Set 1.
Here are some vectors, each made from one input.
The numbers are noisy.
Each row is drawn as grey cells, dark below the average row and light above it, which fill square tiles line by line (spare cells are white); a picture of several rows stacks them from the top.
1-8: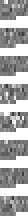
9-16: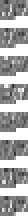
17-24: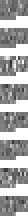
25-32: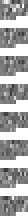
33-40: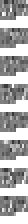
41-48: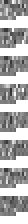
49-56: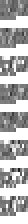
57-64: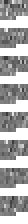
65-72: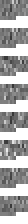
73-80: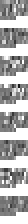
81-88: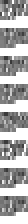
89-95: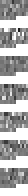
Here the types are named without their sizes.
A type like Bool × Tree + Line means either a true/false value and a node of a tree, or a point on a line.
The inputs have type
Tree.
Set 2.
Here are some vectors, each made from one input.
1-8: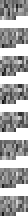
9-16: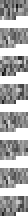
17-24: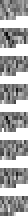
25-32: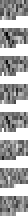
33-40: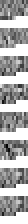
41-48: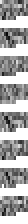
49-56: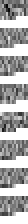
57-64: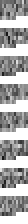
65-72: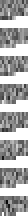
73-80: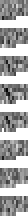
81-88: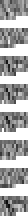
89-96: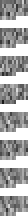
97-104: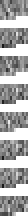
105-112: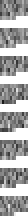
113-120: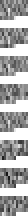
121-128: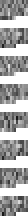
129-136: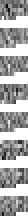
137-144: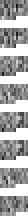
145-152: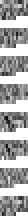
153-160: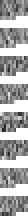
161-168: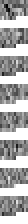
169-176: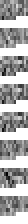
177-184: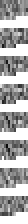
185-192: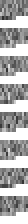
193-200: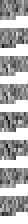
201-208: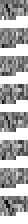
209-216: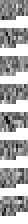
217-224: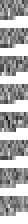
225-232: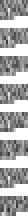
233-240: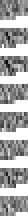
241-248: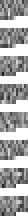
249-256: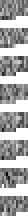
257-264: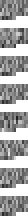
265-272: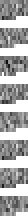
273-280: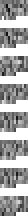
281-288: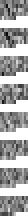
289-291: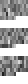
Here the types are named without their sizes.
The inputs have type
Line.
